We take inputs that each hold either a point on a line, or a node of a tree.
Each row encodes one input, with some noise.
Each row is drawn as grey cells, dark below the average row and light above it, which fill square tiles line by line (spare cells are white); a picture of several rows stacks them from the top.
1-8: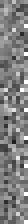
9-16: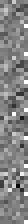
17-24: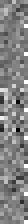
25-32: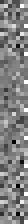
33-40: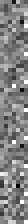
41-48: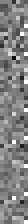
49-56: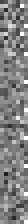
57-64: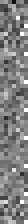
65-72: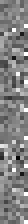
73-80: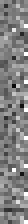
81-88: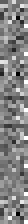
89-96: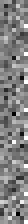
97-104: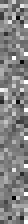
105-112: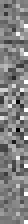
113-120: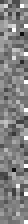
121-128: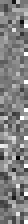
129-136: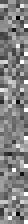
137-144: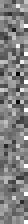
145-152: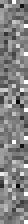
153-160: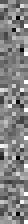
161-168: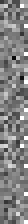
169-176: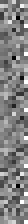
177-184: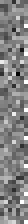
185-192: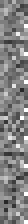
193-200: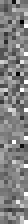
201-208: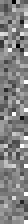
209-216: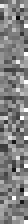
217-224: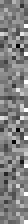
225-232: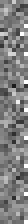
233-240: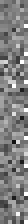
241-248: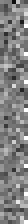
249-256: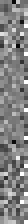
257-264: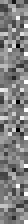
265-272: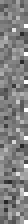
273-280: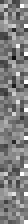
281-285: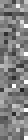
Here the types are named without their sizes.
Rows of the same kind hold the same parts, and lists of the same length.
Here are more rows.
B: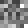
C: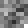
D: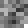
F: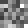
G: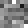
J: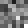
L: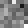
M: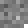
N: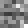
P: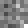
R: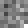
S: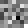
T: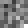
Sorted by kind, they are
B, F, S
C, D, G, J, L, M, N, P, R, T

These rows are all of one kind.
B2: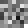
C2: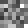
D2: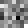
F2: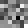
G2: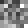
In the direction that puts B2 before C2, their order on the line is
D2, B2, F2, C2, G2.
